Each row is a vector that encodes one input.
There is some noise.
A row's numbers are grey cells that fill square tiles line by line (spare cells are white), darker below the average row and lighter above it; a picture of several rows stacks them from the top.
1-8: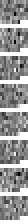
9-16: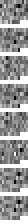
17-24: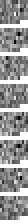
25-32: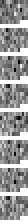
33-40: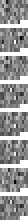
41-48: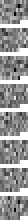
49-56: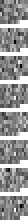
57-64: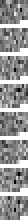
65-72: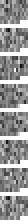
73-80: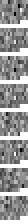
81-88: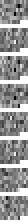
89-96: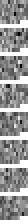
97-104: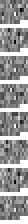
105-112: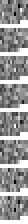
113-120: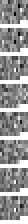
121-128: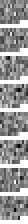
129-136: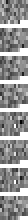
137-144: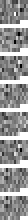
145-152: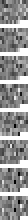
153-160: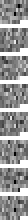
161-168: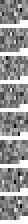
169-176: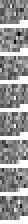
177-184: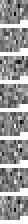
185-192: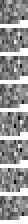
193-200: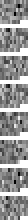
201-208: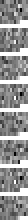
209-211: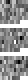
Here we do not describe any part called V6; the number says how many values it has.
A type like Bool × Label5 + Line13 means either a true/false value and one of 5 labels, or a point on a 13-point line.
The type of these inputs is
Bool × V6 + Line9.
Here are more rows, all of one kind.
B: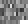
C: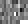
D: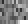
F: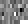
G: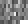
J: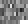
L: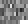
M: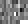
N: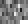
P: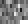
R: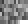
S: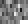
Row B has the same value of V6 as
D, J and L.
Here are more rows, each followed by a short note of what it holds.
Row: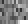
a true/false value and a value of V6
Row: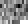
a point on a 9-point line
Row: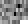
a point on a 9-point line
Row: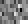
a true/false value and a value of V6
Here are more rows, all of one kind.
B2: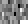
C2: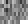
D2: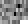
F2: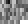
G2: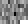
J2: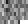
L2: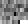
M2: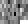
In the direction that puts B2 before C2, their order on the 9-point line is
D2, L2, G2, B2, M2, F2, J2, C2.
